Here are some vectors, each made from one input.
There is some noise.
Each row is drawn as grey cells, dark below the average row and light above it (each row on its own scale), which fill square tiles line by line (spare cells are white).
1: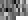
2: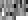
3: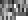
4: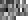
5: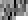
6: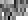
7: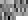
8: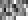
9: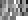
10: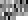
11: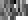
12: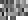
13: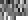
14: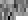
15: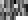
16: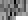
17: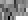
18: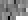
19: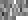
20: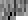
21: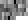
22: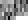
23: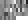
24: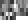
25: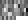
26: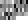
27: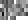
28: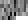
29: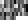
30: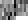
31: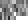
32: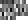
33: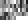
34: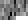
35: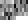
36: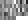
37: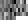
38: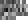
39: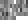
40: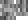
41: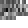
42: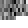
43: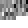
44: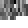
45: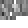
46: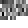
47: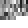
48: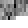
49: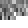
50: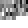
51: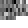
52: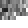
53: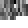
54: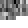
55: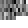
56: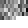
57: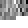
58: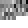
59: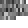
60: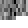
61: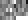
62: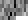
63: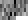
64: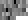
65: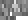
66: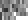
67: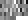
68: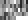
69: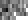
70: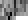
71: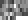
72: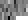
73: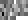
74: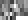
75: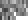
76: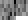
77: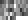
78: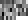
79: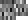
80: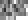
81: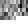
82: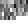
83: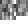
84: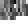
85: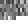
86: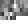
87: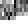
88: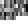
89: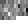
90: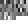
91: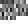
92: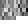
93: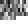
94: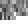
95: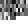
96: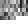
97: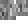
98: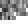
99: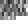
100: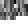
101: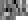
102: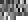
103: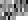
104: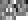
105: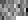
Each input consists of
either a point on a 10-point circle, or a fixed value, or three true/false values.
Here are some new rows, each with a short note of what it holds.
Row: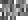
a point on a 10-point circle
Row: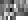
a point on a 10-point circle
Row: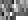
a point on a 10-point circle
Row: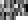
a fixed value
